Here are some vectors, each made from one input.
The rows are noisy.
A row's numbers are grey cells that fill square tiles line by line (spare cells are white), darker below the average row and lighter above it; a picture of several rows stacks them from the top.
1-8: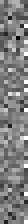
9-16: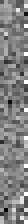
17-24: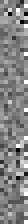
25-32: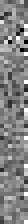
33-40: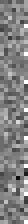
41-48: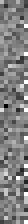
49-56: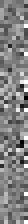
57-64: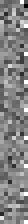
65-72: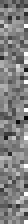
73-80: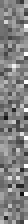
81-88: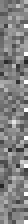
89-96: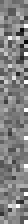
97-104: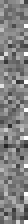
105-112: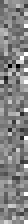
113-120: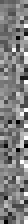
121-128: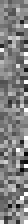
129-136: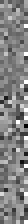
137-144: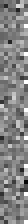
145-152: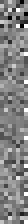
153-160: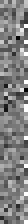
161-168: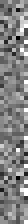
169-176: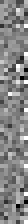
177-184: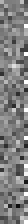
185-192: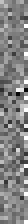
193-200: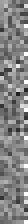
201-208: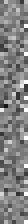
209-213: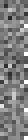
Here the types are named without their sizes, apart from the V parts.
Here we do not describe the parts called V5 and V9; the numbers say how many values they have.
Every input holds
either a node of each of two trees, or a true/false value and a value of V9, or a value of V5.
